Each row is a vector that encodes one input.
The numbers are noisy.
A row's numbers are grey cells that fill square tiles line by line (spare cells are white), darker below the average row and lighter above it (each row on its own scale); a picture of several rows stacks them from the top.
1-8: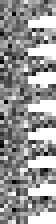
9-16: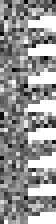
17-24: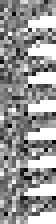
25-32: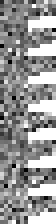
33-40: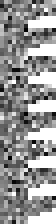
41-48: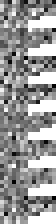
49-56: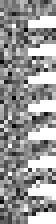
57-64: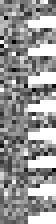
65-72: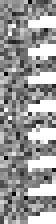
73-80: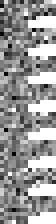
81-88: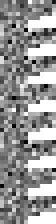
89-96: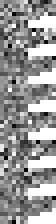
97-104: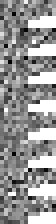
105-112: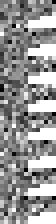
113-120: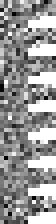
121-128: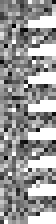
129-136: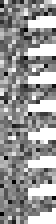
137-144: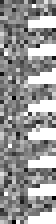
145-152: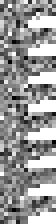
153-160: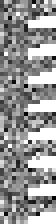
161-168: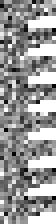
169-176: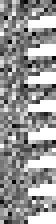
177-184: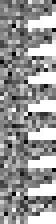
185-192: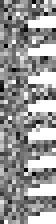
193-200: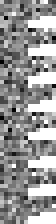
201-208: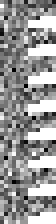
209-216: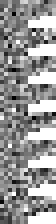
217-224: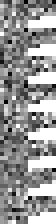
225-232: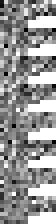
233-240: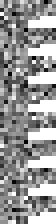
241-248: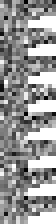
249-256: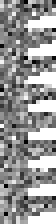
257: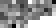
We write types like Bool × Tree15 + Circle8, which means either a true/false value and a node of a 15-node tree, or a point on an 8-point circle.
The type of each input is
Bool × List3(Line5) + Line7.
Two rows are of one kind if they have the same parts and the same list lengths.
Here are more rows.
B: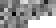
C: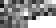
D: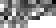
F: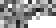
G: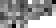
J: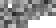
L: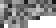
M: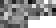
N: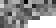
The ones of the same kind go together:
B, G
C, M
D, L
F
J, N

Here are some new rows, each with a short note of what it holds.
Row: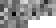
a true/false value, together with a list of one item
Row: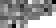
a true/false value, together with a list of one item
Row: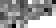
a true/false value, together with a list of one item
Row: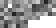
a true/false value, together with a list of three items
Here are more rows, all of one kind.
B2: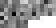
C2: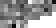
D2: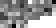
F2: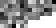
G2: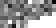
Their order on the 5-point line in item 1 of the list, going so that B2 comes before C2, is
B2, G2, C2, D2, F2.
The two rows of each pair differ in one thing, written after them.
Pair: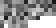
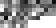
the place on the 5-point line in item 1 of the list
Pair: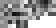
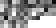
the true/false value
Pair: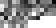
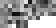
the true/false value
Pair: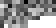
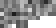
the true/false value
